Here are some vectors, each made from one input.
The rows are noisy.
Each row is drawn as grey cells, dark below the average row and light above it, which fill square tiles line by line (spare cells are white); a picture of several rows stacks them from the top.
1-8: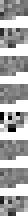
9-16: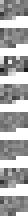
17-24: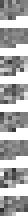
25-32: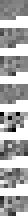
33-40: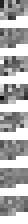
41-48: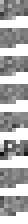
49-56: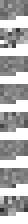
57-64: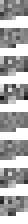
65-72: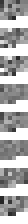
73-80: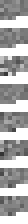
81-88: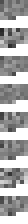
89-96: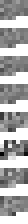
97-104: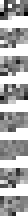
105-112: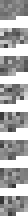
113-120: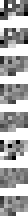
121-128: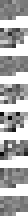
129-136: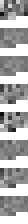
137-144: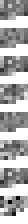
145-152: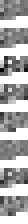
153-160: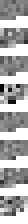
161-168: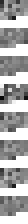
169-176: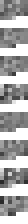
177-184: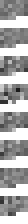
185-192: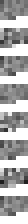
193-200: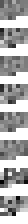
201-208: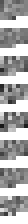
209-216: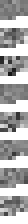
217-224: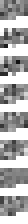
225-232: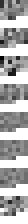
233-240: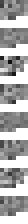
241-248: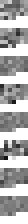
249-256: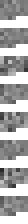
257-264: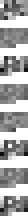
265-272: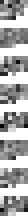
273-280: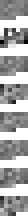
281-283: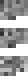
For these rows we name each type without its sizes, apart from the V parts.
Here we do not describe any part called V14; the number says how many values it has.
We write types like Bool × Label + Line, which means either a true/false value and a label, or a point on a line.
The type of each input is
Bool × List(V14) + Line.
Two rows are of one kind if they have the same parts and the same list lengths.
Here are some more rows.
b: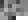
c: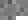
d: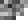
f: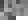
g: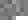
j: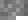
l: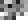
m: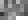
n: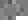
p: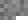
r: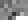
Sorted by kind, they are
b, m, p
c, f, g, j, n
d, l
r

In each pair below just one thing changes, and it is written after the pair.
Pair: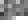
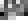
the true/false value
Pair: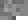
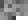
the value of V14 in item 1 of the list
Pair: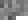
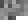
the value of V14 in item 2 of the list
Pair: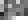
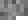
the true/false value
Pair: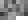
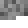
the value of V14 in item 1 of the list
